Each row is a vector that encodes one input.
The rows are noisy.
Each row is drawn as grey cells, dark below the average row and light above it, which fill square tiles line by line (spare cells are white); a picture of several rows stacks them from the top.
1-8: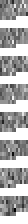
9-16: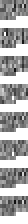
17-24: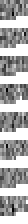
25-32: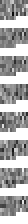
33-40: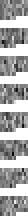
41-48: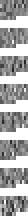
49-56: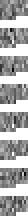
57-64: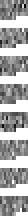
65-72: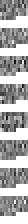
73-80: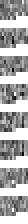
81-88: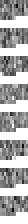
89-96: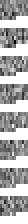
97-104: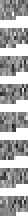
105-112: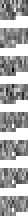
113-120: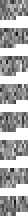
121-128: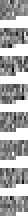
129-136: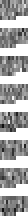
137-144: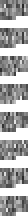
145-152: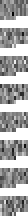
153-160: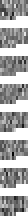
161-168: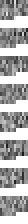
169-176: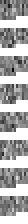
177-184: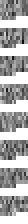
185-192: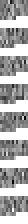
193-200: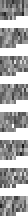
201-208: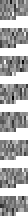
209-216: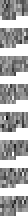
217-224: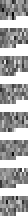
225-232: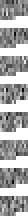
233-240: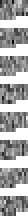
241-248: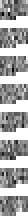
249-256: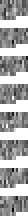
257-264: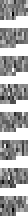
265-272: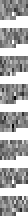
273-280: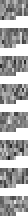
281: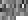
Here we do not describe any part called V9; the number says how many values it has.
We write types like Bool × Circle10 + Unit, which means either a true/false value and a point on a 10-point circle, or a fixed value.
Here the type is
Bool × V9 + (Circle11 + Unit) × Tree10 + Unit.
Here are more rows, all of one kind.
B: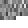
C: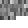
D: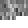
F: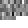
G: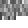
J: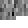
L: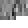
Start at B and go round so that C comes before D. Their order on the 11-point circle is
B, F, G, C, L, J, D.
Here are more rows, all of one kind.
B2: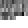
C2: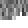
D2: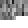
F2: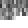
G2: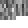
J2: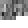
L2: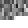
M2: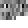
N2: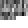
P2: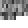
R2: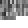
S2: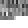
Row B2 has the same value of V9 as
J2, N2 and P2.
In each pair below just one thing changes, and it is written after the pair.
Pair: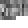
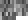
the true/false value
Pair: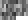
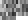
the value of V9
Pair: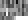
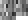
the true/false value
